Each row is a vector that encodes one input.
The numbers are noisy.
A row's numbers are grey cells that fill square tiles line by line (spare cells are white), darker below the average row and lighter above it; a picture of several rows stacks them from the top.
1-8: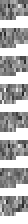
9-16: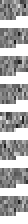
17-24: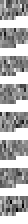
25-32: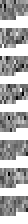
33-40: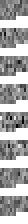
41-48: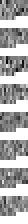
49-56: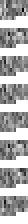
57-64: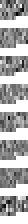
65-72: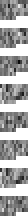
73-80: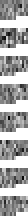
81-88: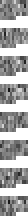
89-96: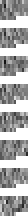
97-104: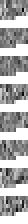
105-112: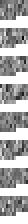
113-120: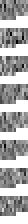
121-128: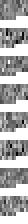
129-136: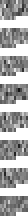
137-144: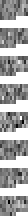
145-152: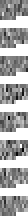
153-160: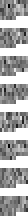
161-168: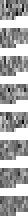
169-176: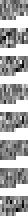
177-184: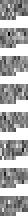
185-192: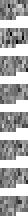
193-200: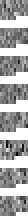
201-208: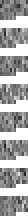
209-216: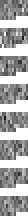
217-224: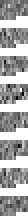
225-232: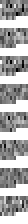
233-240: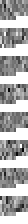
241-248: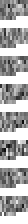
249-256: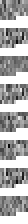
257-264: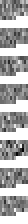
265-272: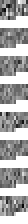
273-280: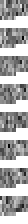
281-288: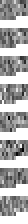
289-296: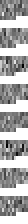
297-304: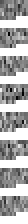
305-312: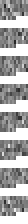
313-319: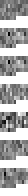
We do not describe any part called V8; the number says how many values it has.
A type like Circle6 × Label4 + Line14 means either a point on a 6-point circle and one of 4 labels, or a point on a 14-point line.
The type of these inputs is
Bool × V8 + List3(Line9).
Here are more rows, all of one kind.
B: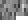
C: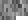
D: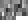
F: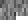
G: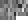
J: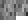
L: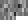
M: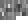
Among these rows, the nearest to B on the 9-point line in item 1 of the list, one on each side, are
C and J.
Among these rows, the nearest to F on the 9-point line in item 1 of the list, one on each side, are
J and M.
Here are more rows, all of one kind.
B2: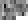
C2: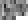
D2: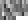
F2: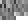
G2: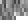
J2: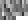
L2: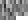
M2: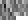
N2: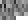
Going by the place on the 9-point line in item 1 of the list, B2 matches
C2, D2 and J2.
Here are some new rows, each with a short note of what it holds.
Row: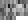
a list of one item
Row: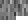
a list of three items
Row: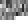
a true/false value and a value of V8
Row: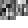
the empty list
